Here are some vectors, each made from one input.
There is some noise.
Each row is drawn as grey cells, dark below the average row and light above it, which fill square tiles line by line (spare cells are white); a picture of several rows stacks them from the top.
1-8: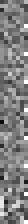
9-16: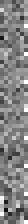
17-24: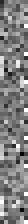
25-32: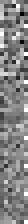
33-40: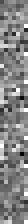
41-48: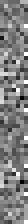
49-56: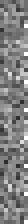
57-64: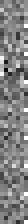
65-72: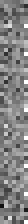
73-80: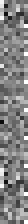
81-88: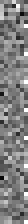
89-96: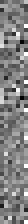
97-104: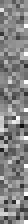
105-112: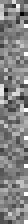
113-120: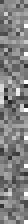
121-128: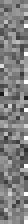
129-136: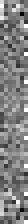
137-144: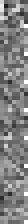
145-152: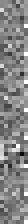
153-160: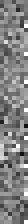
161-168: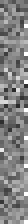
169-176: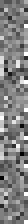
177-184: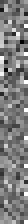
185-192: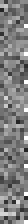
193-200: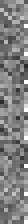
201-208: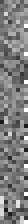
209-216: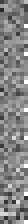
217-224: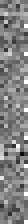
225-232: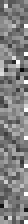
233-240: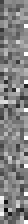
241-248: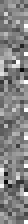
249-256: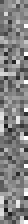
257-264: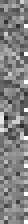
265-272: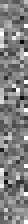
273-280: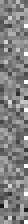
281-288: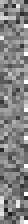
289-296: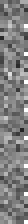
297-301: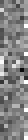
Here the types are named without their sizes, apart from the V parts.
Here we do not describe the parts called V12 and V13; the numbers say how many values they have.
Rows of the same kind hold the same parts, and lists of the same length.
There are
3 kinds of row.
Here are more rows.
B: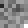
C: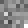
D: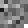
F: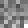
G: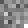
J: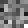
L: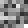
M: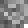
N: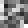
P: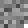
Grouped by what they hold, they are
B, C, F, G, M, P
D, J
L, N

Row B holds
a true/false value, a value of V12 and a value of V13.
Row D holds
a value of V13.
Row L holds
a point on a line.
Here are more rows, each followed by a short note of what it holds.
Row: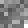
a true/false value, a value of V12 and a value of V13
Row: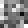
a point on a line
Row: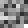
a point on a line
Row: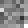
a true/false value, a value of V12 and a value of V13
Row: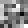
a point on a line
